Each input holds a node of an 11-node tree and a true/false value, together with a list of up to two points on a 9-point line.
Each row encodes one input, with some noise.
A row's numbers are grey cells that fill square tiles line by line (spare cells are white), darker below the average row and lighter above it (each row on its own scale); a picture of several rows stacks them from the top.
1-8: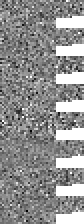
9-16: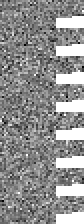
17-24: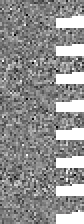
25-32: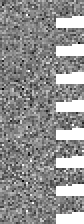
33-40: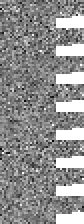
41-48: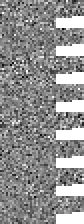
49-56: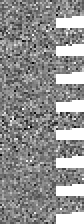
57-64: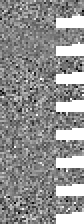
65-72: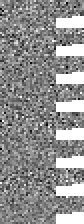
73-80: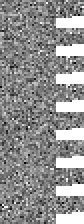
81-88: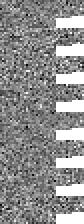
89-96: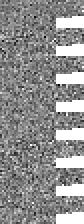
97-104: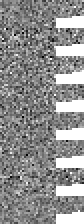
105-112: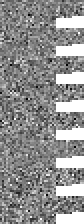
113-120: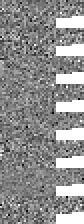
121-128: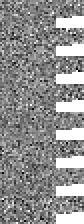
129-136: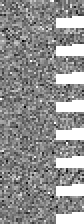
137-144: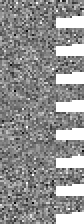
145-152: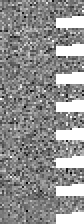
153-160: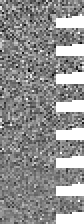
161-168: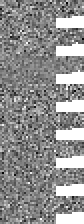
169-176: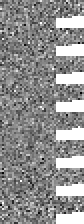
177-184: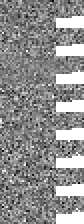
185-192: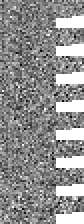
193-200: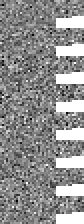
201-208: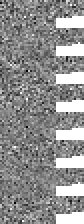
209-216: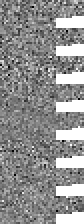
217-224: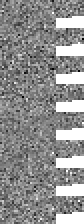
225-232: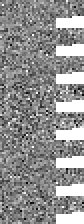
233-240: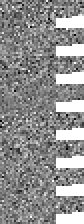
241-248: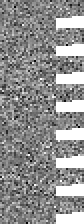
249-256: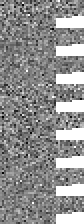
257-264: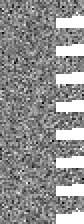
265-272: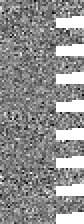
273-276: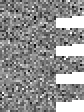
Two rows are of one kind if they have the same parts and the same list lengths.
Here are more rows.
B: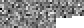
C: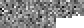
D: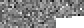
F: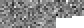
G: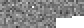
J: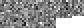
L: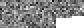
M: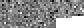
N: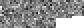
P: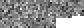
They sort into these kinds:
B, C, L, P
D, G, M
F, J, N

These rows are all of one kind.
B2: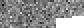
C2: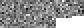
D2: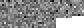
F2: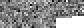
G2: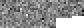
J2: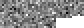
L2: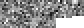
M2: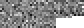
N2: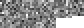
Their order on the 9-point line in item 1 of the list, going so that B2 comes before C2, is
M2, L2, D2, B2, J2, F2, C2, G2, N2.
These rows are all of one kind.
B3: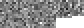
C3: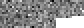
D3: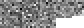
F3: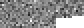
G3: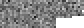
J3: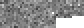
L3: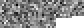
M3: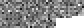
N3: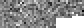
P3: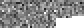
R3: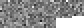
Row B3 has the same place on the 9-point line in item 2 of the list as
C3, D3 and P3.
